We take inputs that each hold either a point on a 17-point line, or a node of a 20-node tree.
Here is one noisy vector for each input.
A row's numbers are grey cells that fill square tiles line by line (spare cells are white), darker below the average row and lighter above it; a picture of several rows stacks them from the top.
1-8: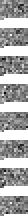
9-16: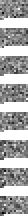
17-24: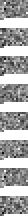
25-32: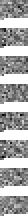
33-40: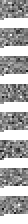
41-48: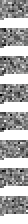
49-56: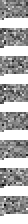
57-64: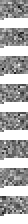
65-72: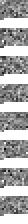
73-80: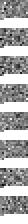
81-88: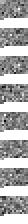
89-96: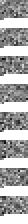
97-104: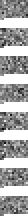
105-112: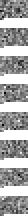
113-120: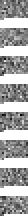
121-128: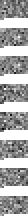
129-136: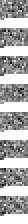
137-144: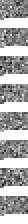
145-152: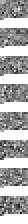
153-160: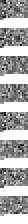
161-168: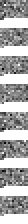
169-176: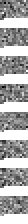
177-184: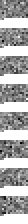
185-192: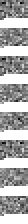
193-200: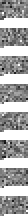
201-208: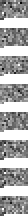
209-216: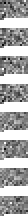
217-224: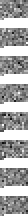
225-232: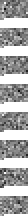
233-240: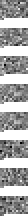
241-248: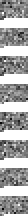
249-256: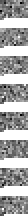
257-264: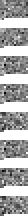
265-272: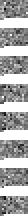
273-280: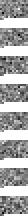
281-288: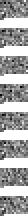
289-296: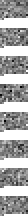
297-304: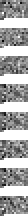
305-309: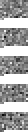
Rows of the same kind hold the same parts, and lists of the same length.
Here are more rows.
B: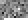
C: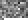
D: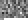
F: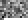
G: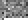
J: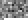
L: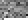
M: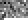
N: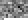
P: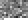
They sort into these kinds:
B, C, D, G, J, L, N, P
F, M

